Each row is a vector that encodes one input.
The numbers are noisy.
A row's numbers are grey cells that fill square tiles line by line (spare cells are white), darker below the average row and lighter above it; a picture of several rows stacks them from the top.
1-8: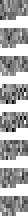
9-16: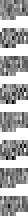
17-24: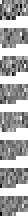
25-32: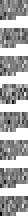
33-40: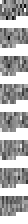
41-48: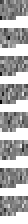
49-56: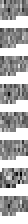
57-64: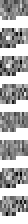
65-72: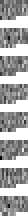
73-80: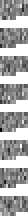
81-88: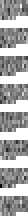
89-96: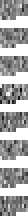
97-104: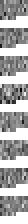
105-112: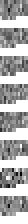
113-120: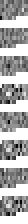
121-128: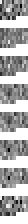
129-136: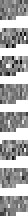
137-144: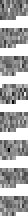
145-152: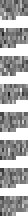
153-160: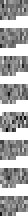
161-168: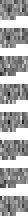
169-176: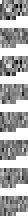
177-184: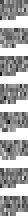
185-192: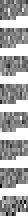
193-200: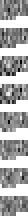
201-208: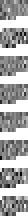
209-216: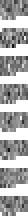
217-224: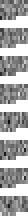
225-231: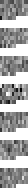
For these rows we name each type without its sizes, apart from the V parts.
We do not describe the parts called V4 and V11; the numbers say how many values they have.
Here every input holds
a true/false value, together with either a point on a line and a value of V11, or a value of V4.
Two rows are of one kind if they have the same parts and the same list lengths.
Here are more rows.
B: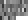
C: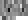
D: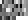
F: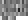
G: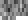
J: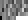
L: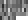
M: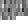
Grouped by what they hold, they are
B, C, F, G, J, L, M
D

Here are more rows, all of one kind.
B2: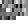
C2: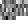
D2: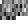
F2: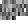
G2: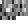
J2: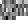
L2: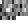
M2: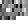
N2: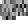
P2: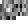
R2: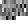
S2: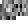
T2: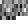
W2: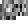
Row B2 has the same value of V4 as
C2, J2 and M2.
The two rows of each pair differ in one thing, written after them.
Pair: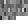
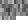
the true/false value
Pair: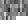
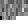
the true/false value
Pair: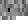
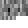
the value of V11
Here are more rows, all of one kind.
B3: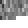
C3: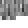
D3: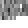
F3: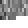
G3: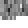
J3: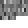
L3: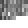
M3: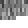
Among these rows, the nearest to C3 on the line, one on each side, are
D3 and G3.
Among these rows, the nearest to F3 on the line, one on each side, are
G3 and J3.
